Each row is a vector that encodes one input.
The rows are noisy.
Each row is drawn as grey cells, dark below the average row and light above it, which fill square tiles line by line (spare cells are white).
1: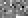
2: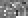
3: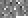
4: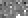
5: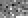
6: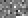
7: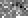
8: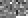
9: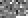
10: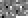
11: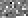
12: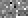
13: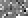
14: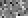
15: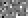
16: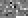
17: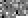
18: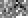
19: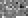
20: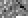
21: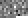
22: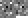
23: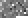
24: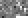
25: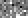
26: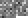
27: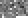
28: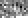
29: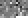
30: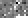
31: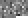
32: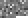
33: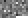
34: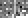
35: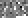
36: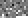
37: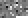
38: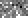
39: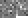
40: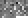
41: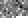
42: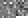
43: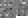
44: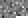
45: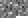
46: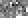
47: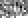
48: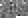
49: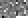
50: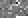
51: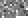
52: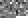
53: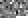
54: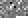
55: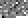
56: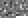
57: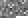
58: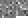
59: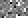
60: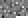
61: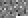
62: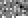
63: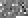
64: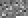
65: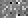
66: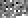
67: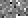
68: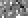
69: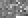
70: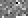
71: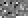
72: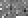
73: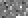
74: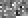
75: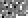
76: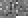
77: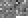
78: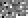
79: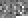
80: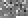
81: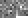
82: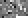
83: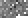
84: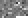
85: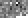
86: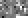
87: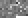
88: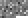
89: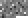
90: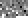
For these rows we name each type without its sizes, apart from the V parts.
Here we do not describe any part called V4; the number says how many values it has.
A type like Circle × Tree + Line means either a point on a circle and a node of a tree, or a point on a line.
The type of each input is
(Bool × Bool × Bool + V4) × Label.
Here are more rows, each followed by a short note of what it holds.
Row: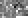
a label and a value of V4
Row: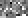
a label and three true/false values
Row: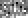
a label and a value of V4
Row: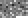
a label and a value of V4
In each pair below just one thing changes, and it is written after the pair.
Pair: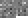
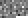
the label
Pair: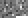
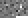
one of the three true/false values
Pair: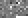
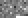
one of the three true/false values
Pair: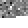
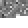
the label
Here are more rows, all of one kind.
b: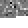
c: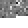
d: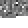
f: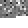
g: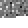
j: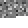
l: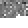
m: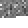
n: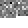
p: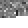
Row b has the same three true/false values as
d, f and g.
